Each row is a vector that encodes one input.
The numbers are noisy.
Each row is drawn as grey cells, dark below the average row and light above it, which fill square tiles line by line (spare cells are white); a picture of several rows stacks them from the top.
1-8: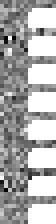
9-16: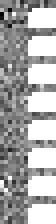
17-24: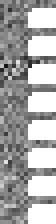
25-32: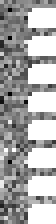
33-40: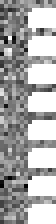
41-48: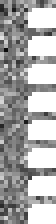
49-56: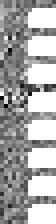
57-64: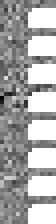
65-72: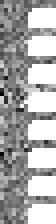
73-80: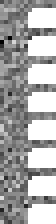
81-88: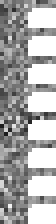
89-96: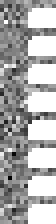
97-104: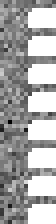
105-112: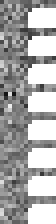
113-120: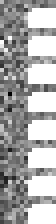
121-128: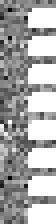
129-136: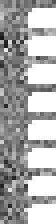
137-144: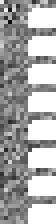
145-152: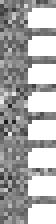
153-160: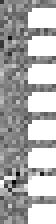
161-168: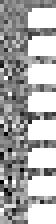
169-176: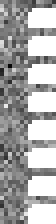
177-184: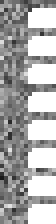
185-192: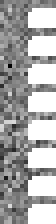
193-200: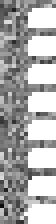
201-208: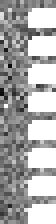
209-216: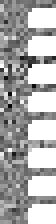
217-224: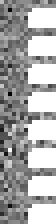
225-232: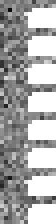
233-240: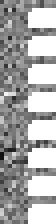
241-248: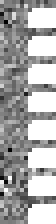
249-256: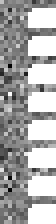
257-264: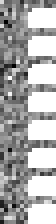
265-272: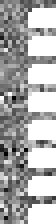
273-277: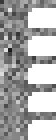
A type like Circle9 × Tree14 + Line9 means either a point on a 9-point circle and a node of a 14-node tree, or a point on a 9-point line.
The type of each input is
Bool × Bool × Bool + Tree9.
